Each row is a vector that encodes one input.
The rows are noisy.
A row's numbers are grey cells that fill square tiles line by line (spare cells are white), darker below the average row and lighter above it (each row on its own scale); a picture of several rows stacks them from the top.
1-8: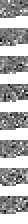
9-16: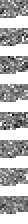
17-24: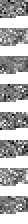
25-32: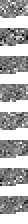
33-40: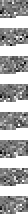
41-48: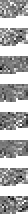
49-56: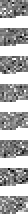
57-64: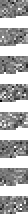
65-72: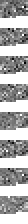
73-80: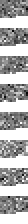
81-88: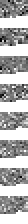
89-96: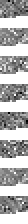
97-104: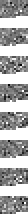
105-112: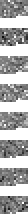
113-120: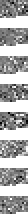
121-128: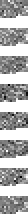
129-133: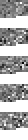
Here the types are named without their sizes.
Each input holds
a point on a line, together with either a point on a line, or three true/false values.
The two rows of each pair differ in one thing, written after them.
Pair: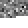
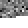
one of the three true/false values
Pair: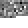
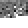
the place on the line
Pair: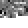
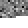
the place on the line
